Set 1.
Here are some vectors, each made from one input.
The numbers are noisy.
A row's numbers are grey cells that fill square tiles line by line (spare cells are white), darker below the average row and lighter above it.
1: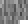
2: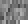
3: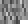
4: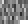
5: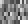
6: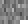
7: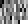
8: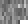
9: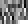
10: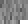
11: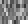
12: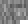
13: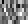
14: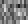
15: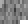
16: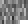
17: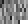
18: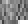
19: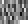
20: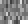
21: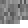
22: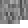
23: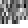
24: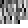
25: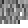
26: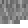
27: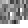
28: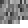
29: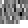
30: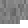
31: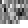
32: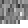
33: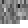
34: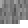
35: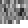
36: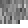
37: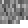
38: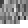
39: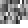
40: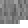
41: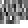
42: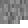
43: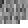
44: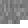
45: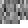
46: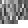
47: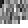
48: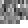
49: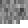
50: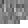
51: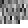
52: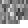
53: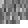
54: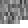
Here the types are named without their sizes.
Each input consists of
a true/false value, together with either a fixed value, or a node of a tree.
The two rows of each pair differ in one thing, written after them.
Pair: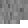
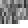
the node of the tree
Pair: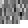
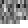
the node of the tree
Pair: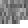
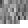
the true/false value
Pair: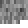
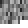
the node of the tree
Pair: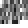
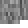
the node of the tree
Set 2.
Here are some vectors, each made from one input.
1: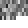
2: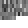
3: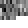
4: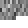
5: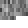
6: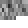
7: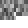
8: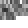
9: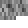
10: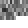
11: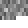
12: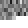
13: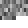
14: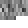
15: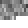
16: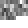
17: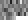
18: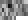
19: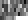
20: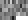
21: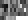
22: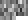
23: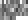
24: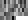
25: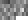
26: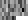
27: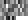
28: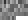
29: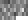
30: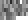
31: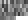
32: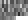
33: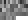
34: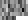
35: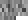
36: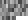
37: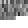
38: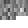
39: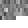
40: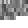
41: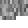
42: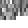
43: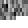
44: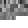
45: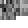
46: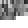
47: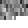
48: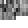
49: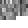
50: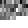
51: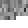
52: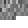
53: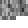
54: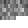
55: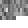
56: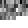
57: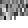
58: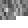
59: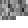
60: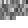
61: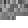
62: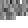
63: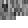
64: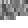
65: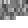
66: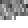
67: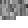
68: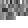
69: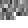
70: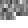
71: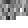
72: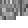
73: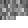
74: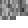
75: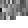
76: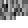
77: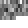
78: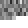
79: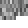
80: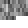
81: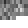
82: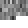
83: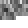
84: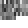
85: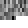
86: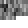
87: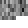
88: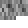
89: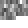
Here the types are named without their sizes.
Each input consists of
either a point on a line, or three true/false values.
